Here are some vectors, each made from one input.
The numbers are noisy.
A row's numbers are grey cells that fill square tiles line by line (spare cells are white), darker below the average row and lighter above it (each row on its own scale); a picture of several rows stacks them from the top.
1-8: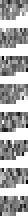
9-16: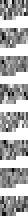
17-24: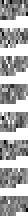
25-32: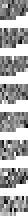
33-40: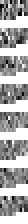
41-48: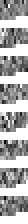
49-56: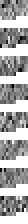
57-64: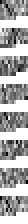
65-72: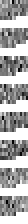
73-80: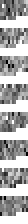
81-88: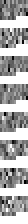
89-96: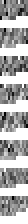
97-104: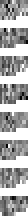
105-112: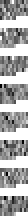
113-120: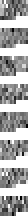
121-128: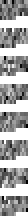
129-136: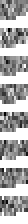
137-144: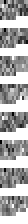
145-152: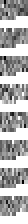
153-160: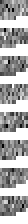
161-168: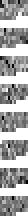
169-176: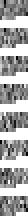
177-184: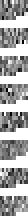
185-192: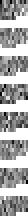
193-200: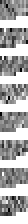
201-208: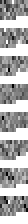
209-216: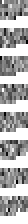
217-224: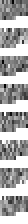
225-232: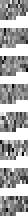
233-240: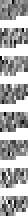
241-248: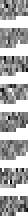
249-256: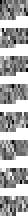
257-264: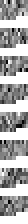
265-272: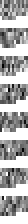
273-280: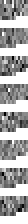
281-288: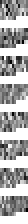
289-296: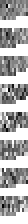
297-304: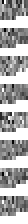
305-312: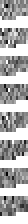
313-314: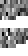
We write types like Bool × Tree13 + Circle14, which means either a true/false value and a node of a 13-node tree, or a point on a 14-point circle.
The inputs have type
(Line9 + Tree14) × Tree14 × Tree14.
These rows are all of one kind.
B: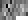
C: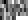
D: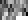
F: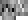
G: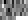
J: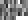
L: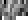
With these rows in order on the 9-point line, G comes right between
B and C.
